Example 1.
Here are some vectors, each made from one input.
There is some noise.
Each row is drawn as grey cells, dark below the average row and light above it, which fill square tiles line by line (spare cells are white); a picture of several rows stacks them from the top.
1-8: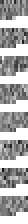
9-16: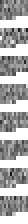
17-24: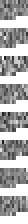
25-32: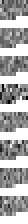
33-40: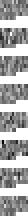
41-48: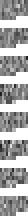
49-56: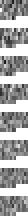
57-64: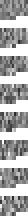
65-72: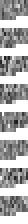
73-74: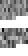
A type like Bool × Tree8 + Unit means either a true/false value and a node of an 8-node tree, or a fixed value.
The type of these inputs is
Label6.
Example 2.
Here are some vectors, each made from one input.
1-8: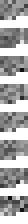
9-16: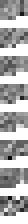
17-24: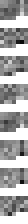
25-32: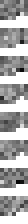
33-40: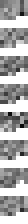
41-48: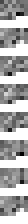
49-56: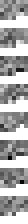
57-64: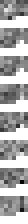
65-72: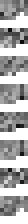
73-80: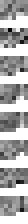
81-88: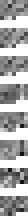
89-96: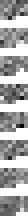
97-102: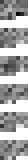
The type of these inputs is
Bool × Bool × Bool × Bool + Unit.
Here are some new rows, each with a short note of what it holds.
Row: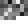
a fixed value
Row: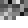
a fixed value
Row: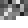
a fixed value
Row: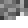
four true/false values
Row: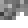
four true/false values
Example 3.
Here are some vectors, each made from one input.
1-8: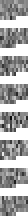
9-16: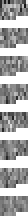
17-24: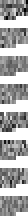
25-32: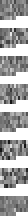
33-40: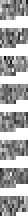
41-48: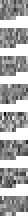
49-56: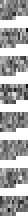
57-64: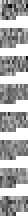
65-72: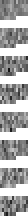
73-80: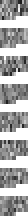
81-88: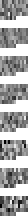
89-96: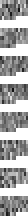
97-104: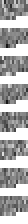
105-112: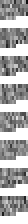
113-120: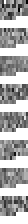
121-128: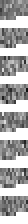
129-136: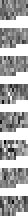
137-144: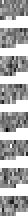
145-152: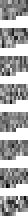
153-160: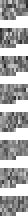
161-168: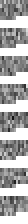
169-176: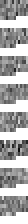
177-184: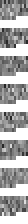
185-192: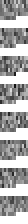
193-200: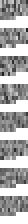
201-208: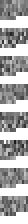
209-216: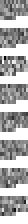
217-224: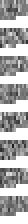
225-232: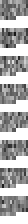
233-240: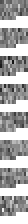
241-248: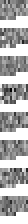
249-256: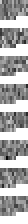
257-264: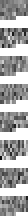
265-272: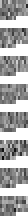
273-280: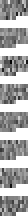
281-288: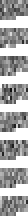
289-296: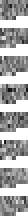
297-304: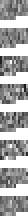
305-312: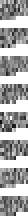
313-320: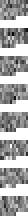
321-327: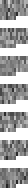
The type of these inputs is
Tree13.
